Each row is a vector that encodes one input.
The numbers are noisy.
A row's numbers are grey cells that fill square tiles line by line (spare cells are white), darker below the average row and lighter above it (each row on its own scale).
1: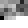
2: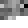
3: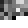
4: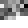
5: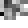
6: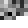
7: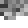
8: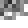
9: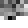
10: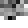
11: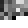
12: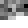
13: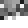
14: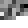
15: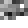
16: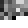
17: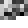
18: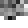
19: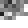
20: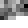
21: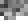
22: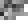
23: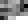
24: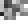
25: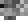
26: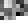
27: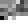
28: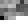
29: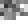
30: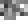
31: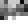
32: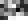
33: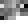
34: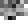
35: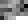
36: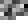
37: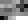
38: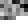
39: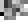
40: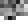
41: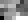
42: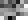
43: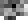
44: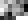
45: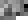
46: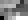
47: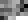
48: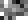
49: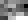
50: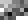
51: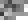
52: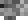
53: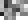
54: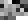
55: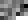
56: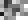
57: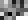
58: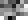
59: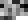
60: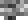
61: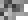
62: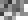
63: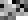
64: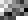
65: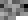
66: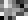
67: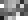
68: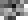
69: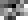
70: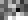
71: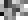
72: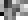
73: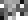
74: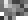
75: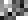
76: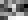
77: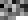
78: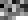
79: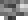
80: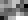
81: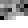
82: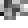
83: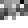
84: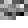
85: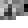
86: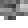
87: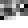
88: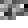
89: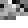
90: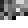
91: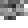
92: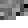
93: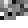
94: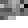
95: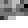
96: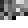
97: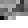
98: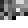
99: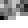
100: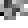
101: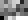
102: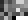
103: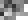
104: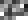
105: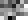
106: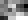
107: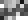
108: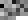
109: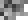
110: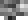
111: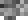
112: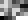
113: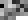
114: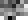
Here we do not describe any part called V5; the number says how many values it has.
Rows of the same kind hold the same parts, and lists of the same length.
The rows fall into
3 kinds.
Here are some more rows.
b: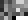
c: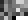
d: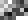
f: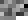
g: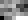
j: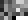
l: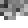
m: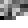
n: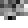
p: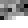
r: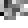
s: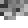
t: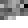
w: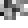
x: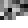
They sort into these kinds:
b, c, j
d, f, g, m, p, t, x
l, n, r, s, w

